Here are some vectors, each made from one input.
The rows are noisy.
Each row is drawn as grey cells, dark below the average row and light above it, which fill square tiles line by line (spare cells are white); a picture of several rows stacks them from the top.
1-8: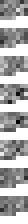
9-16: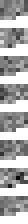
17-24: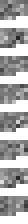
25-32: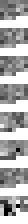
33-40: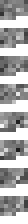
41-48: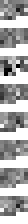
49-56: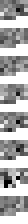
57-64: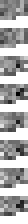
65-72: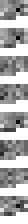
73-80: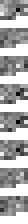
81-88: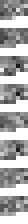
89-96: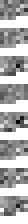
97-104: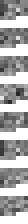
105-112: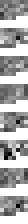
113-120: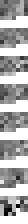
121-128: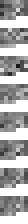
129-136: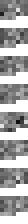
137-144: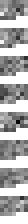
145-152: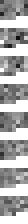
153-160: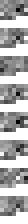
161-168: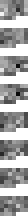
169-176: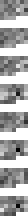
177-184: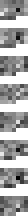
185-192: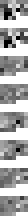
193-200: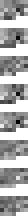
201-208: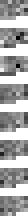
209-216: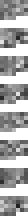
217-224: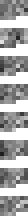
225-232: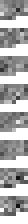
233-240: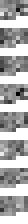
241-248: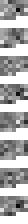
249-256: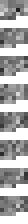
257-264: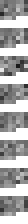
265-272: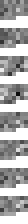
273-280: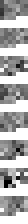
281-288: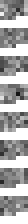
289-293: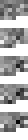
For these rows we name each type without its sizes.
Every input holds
a list of points on a line.
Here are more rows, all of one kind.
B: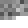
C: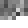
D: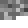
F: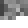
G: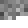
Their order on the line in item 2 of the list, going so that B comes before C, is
F, B, G, D, C.
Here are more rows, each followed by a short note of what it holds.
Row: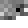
a list of one item
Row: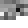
a list of one item
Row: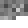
a list of two items
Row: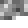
a list of one item
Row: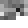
a list of one item
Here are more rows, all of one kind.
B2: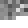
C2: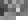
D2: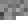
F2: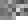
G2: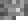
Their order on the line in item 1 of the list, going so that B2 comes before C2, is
F2, B2, D2, G2, C2.
